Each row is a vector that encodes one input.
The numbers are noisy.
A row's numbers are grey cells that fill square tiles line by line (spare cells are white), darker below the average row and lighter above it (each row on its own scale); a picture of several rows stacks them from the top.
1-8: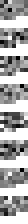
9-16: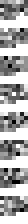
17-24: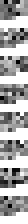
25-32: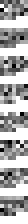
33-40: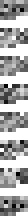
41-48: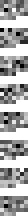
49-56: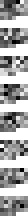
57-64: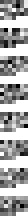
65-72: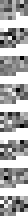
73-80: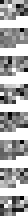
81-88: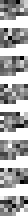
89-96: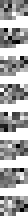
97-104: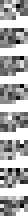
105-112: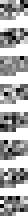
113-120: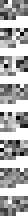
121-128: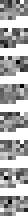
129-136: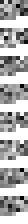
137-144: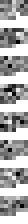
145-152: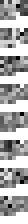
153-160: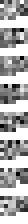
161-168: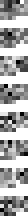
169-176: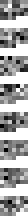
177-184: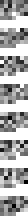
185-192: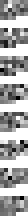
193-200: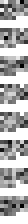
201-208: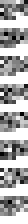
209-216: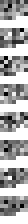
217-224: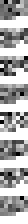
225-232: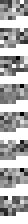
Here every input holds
either a node of a 10-node tree, or three true/false values.
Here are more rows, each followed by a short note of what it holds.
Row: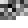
three true/false values
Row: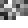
three true/false values
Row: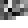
three true/false values
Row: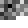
three true/false values
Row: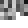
a node of a 10-node tree
